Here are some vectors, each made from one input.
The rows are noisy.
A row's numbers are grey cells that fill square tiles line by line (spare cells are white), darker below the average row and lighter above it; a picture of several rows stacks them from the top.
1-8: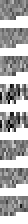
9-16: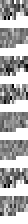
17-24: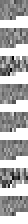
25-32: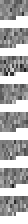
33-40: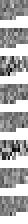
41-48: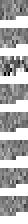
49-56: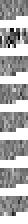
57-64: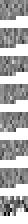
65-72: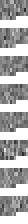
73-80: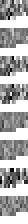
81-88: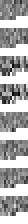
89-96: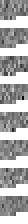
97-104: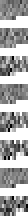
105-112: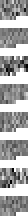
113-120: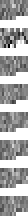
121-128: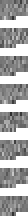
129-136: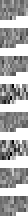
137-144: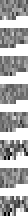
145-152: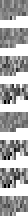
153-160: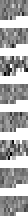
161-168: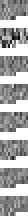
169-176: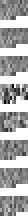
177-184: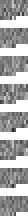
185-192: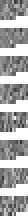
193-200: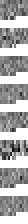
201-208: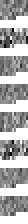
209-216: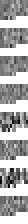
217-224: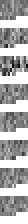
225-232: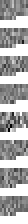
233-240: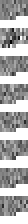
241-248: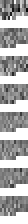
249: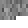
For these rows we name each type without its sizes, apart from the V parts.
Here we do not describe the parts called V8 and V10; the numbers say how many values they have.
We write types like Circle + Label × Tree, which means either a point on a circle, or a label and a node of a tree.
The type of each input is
Label + Line × (Line + V8) × V10.
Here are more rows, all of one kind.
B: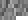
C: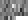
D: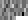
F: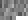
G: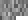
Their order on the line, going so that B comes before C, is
B, D, G, C, F.
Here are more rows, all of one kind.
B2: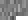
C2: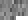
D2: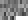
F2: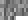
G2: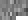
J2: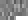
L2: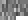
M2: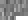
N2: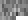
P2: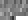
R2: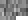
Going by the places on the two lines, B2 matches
C2, F2, J2 and M2.
